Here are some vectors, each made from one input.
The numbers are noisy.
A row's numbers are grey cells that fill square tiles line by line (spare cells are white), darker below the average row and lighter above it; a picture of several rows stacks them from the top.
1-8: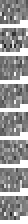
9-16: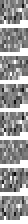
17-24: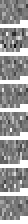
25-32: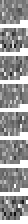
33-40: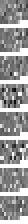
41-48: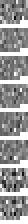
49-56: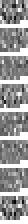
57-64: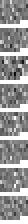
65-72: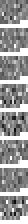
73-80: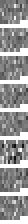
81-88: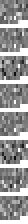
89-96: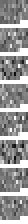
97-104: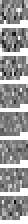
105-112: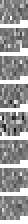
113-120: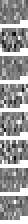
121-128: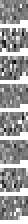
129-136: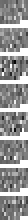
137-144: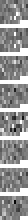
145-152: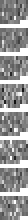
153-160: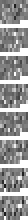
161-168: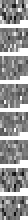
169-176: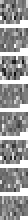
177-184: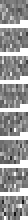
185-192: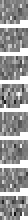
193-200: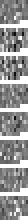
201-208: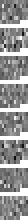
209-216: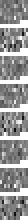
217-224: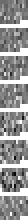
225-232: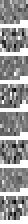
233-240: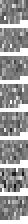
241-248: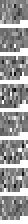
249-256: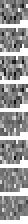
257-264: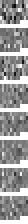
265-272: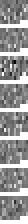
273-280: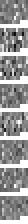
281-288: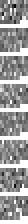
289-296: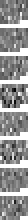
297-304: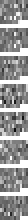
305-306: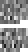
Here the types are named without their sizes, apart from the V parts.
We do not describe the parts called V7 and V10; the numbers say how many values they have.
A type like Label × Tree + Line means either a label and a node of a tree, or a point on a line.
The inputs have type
Bool × V7 + List(Label × V10).
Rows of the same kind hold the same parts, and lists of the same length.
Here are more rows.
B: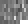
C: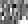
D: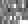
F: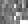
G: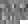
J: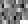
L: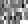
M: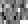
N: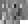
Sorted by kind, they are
B, D, F
C
G, N
J, L, M

